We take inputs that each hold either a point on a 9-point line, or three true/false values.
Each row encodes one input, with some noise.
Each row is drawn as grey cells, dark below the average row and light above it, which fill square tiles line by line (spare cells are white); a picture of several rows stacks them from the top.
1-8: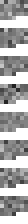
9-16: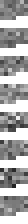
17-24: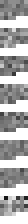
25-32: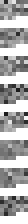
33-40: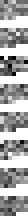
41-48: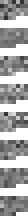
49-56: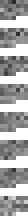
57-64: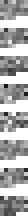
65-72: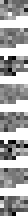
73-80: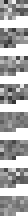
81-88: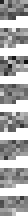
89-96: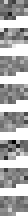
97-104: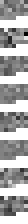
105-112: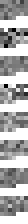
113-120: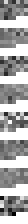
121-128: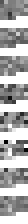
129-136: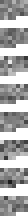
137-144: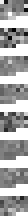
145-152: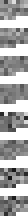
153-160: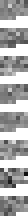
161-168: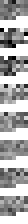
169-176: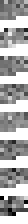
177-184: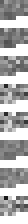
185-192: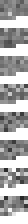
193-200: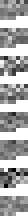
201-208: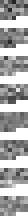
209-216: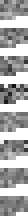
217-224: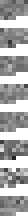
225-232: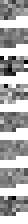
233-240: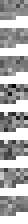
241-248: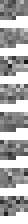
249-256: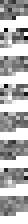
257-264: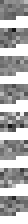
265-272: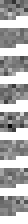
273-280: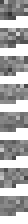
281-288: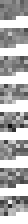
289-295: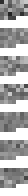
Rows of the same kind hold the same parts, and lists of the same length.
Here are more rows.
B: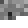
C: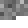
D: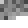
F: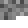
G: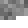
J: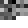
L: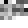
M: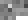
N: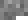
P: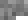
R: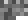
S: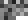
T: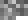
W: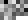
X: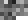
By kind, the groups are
B, F, L, N, P, R, S, T
C, D, G, J, M, W, X

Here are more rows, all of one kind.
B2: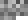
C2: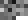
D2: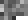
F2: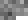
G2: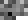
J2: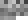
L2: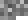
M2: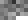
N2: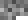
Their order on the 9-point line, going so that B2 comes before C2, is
B2, J2, F2, G2, L2, M2, D2, C2, N2.
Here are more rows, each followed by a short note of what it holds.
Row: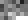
three true/false values
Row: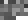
three true/false values
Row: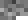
a point on a 9-point line
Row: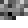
a point on a 9-point line
